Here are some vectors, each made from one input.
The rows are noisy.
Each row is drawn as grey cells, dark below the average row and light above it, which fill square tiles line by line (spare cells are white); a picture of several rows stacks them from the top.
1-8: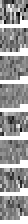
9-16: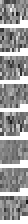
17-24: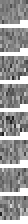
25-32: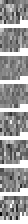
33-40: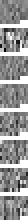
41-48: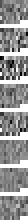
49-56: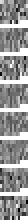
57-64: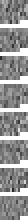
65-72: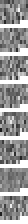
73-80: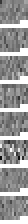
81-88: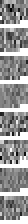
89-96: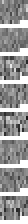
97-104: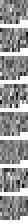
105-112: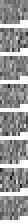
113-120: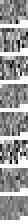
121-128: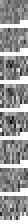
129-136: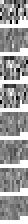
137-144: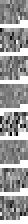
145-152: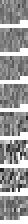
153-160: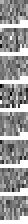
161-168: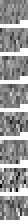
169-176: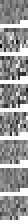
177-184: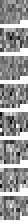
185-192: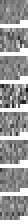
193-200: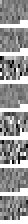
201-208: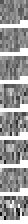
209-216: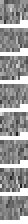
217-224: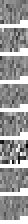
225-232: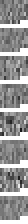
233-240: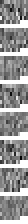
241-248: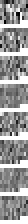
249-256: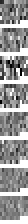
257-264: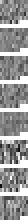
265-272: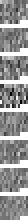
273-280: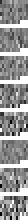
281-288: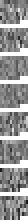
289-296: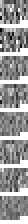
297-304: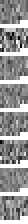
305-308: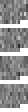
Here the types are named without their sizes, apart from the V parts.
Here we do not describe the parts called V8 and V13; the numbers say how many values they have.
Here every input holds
a label, together with either a true/false value and a value of V8, or a value of V13.
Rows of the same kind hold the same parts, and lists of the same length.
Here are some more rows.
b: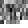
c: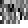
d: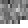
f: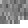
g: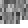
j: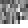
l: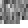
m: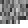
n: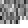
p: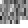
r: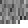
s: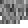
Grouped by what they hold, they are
b, d, j, m, n
c, f, g, l, p, r, s

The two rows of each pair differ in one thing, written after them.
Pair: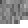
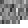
the label
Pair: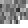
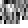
the label
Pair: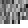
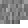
the true/false value
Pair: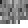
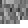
the true/false value
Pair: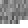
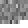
the true/false value
